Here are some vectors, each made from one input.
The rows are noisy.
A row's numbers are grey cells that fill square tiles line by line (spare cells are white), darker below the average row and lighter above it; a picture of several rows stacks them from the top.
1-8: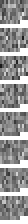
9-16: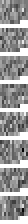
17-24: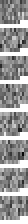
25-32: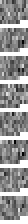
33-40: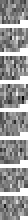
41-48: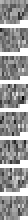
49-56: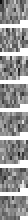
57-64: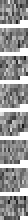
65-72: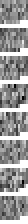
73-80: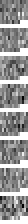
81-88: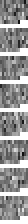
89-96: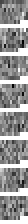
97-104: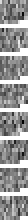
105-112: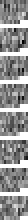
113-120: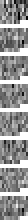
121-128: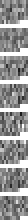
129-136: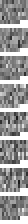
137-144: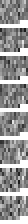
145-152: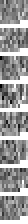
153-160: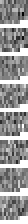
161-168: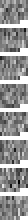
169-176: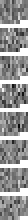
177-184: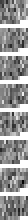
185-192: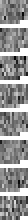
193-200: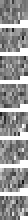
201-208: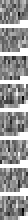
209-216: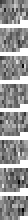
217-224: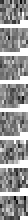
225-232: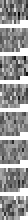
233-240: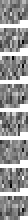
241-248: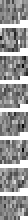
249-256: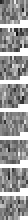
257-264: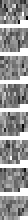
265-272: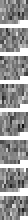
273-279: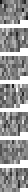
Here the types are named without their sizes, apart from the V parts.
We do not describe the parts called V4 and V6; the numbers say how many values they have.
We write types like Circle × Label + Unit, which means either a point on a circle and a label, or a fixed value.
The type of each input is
(Bool × Bool × Bool × Bool + V4) × V6 + List(Line).
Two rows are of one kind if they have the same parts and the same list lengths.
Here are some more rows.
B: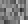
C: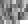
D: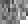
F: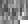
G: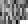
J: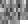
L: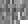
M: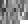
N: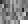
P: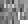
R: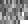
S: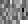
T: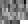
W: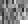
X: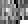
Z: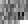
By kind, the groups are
B, P
C, J
D, F, L, M, N, R, S, T, W
G, X
Z

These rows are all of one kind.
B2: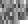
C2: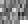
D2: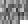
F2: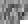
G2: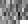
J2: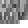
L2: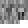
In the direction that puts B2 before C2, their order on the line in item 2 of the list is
G2, F2, B2, J2, C2, D2, L2.
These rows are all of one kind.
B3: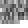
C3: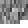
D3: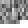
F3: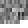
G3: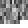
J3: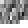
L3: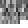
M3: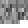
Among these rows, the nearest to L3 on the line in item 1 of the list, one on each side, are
B3 and M3.
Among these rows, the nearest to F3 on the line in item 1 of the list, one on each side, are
C3 and G3.
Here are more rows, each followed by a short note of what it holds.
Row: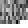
the empty list
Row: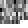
a value of V4 and a value of V6
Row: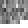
a value of V4 and a value of V6
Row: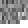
four true/false values and a value of V6
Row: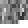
a list of one item
